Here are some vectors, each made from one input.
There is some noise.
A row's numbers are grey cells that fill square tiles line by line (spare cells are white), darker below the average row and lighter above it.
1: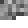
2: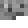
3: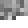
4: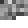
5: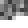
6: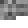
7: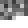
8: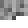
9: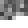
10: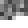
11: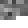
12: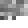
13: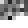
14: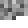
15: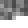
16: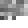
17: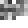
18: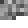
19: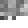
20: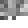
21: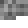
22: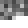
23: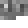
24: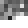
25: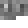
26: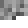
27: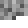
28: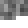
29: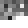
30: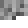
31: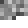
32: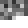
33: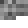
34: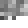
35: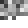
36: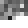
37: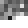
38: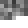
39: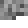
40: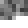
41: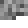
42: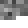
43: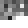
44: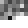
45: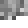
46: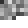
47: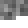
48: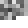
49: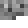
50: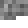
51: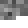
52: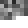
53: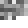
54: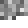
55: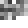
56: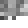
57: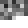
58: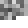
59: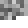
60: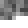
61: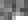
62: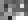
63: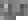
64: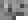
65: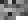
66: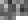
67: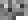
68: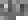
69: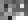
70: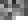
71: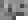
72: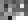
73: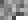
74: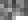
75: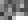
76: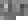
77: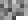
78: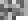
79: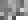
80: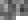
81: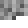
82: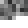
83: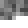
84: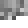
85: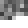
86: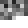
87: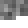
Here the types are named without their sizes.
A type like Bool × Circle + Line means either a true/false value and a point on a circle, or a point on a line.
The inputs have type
Line.
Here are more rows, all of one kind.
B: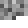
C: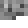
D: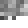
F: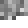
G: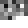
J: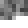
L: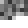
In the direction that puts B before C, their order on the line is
D, F, B, C, J, L, G.
